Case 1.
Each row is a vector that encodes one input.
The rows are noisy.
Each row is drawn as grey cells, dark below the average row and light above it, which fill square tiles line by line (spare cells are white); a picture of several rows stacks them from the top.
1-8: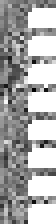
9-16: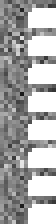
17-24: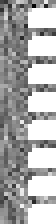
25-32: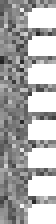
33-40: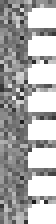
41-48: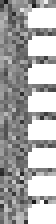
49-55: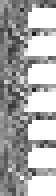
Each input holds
either a point on a 7-point line, or a node of an 8-node tree.
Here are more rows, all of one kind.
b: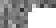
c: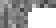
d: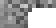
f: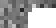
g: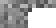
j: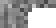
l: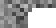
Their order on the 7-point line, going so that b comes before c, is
f, b, c, j, l, g, d.
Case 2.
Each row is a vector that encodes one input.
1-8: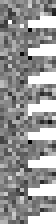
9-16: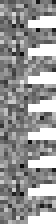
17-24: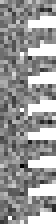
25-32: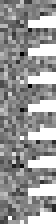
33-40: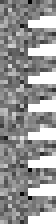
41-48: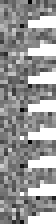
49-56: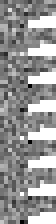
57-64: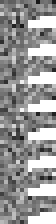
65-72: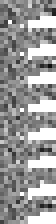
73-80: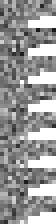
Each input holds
either a point on a 9-point circle, or a fixed value, or a node of a 9-node tree.
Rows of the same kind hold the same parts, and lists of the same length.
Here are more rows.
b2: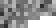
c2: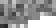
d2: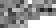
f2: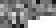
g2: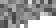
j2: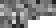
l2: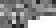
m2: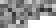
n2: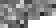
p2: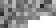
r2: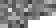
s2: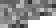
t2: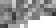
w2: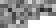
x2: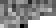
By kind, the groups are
b2, c2, d2, g2, m2, p2, t2, w2
f2, j2, l2
n2, r2, s2, x2

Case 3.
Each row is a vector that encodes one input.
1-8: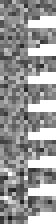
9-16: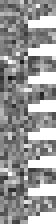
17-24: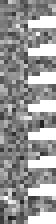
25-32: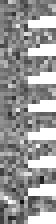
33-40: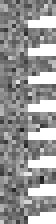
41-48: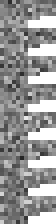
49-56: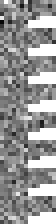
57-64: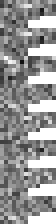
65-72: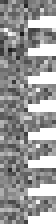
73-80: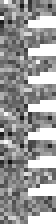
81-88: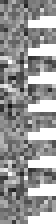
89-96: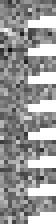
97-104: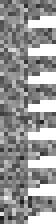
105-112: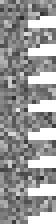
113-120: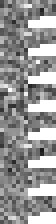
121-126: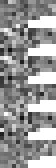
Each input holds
either a point on a 4-point line, or a node of a 13-node tree.
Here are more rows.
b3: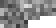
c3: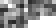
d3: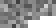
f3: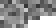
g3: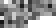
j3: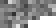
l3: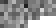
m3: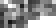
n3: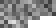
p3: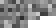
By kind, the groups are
b3, d3, f3, j3, l3, n3, p3
c3, g3, m3

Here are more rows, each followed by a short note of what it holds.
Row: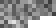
a node of a 13-node tree
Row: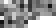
a point on a 4-point line
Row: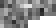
a node of a 13-node tree
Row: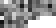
a point on a 4-point line
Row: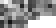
a point on a 4-point line
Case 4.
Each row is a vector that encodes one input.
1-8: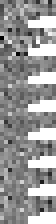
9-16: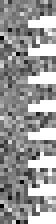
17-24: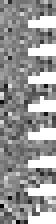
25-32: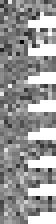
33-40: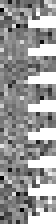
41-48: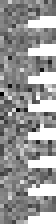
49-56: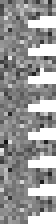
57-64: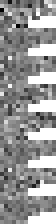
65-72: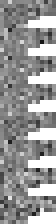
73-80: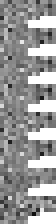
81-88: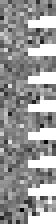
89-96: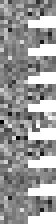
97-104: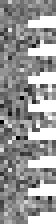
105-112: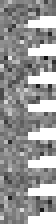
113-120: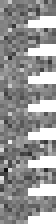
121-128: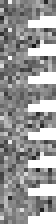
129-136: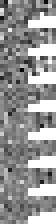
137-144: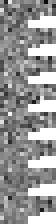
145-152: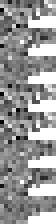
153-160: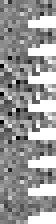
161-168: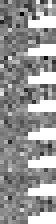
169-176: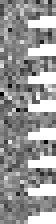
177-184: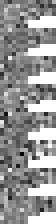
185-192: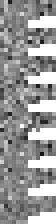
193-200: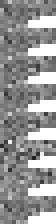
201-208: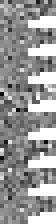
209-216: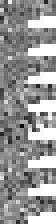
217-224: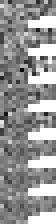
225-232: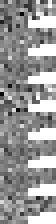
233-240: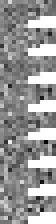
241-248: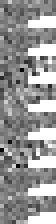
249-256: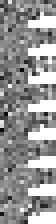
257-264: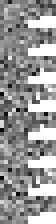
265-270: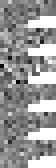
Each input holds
a true/false value, together with either a fixed value, or a node of a 9-node tree.
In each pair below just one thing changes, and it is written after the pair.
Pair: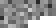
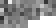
the true/false value
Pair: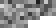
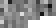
the node of the tree
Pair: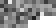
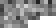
the true/false value
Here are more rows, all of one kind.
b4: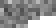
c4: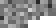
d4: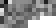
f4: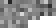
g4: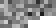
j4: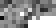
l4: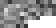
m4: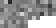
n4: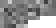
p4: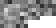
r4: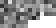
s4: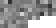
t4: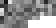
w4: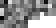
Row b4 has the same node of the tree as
f4, m4 and s4.
